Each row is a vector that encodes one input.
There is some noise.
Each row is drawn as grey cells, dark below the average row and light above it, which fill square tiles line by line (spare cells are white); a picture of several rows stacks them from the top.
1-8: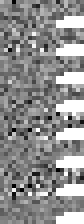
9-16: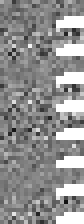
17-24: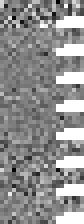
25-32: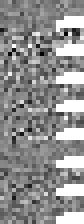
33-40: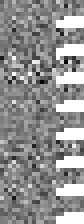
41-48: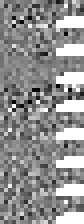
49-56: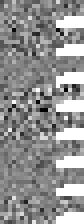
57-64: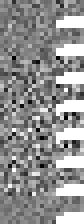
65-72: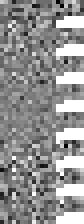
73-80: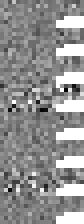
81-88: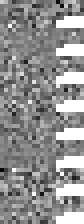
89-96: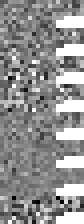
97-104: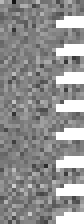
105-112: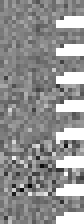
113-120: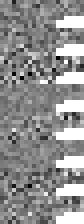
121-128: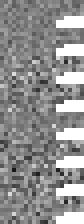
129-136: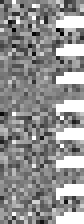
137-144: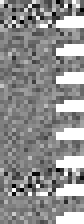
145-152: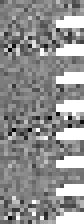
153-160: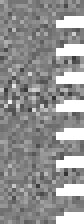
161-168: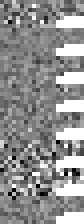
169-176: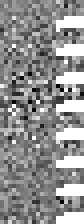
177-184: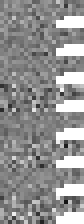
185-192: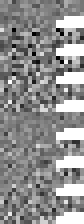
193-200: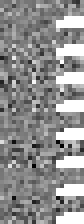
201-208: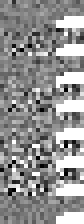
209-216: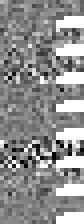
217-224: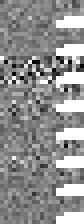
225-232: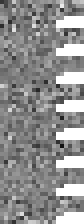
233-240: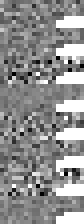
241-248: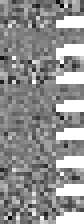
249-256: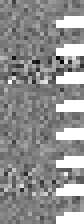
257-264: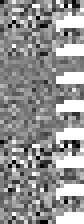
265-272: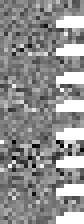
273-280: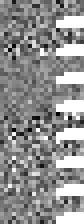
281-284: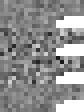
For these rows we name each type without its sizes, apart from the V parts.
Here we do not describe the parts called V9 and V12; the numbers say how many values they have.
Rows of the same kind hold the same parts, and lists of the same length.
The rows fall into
3 kinds.
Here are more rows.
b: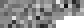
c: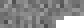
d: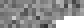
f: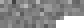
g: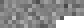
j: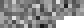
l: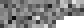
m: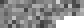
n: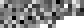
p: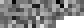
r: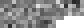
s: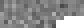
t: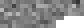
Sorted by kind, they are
b, c, d, f, g, j, m, p, s
l, n
r, t

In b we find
a true/false value, a value of V9 and a value of V12.
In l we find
a point on a line.
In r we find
a true/false value.
